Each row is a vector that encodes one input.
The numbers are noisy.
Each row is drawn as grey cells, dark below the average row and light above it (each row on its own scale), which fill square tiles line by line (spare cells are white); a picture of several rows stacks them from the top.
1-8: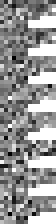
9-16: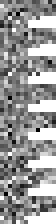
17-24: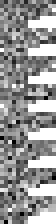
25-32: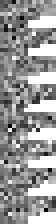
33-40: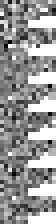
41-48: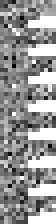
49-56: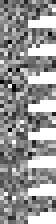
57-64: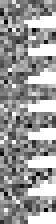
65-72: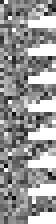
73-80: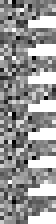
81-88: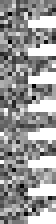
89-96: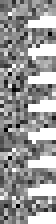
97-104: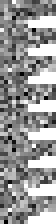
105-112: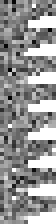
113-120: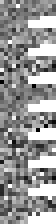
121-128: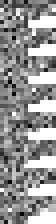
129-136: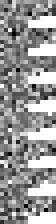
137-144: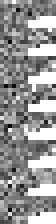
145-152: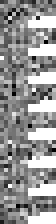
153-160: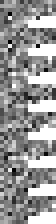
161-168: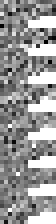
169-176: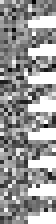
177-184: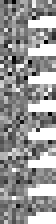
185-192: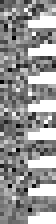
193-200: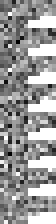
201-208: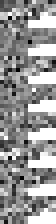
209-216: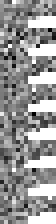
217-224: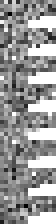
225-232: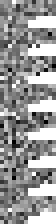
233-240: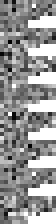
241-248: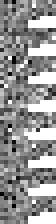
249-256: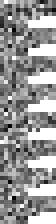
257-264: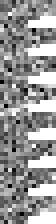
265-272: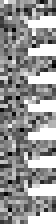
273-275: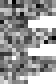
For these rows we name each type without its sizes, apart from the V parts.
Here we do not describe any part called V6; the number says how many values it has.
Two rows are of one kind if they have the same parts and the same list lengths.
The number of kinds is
6.
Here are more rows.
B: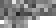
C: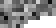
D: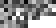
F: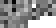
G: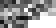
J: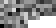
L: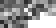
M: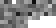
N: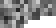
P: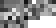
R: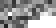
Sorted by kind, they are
B, M
C, N
D
F
G, L, P, R
J

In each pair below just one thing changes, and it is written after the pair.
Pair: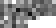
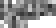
the label
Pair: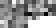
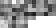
one of the three true/false values
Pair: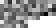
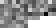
the label
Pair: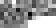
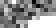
one of the three true/false values
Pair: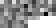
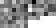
one of the three true/false values
